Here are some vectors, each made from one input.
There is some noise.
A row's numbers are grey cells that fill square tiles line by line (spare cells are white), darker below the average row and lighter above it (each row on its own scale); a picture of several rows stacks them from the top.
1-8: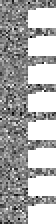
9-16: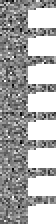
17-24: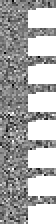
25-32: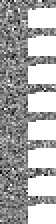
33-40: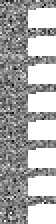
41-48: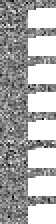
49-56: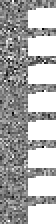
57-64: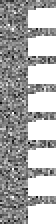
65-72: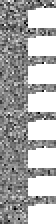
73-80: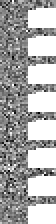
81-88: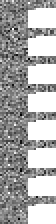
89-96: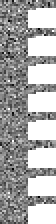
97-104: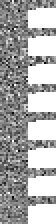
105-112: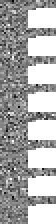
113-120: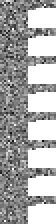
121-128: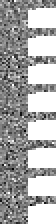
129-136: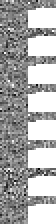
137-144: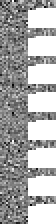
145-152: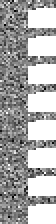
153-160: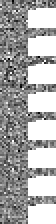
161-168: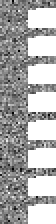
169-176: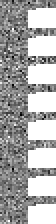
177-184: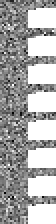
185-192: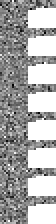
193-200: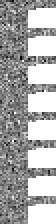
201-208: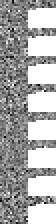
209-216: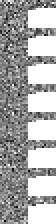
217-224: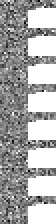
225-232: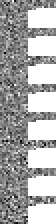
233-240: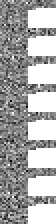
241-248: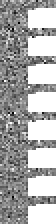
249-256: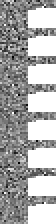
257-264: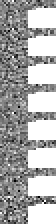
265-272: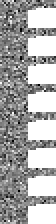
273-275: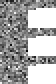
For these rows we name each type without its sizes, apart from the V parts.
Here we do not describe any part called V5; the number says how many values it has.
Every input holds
a true/false value, together with either a point on a line, or a value of V5.
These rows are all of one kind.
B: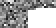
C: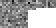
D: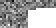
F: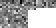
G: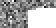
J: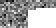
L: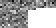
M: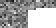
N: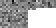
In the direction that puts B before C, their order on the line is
B, N, C, G, F, L, M, J, D.
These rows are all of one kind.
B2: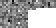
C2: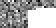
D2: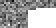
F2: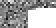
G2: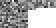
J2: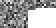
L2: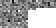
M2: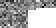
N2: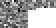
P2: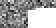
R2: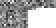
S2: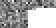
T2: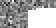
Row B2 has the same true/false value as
D2, L2 and M2.
